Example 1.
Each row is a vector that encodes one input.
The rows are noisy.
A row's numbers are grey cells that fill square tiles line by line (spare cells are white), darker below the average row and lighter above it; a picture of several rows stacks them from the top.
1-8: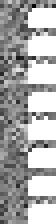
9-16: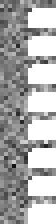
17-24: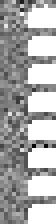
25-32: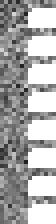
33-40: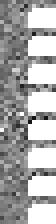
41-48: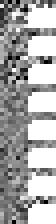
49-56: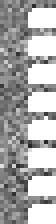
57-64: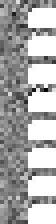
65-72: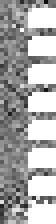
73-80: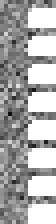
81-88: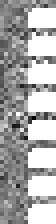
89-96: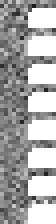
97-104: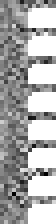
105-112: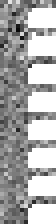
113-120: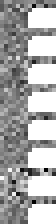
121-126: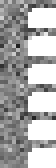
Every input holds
a node of a 9-node tree.
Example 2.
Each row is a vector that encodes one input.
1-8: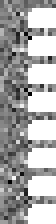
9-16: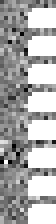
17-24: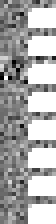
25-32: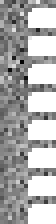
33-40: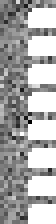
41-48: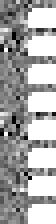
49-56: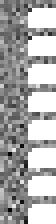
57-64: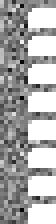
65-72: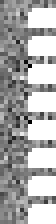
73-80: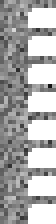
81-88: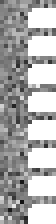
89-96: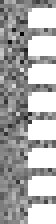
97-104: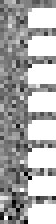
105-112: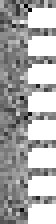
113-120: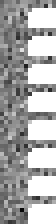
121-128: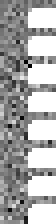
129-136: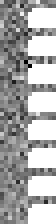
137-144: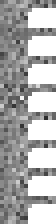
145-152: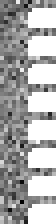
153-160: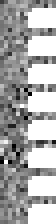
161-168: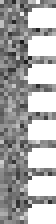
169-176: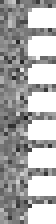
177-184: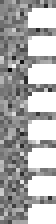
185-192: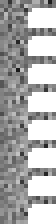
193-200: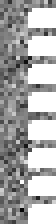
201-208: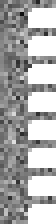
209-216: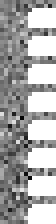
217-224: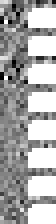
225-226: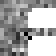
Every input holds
either a fixed value, or a node of a 10-node tree.
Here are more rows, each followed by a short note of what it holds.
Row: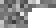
a node of a 10-node tree
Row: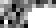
a fixed value
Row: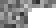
a node of a 10-node tree
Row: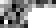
a fixed value
